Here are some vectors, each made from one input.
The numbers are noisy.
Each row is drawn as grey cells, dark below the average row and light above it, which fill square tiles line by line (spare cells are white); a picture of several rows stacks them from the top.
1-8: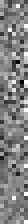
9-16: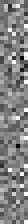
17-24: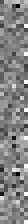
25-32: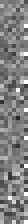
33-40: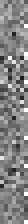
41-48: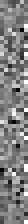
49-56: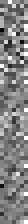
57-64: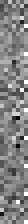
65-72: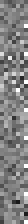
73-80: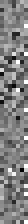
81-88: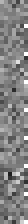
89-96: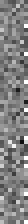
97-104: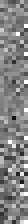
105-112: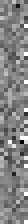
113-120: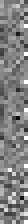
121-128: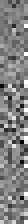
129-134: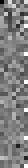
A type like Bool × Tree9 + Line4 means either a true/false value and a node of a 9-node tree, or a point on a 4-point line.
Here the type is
Line5 + List3(Line4).
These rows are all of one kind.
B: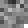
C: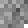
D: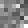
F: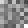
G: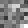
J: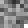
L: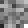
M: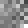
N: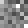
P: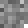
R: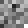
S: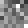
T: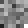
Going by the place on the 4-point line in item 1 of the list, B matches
C, J and P.
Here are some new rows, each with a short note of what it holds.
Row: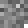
a list of three items
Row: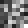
the empty list
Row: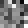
a point on a 5-point line
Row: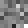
a list of two items
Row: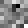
a list of one item
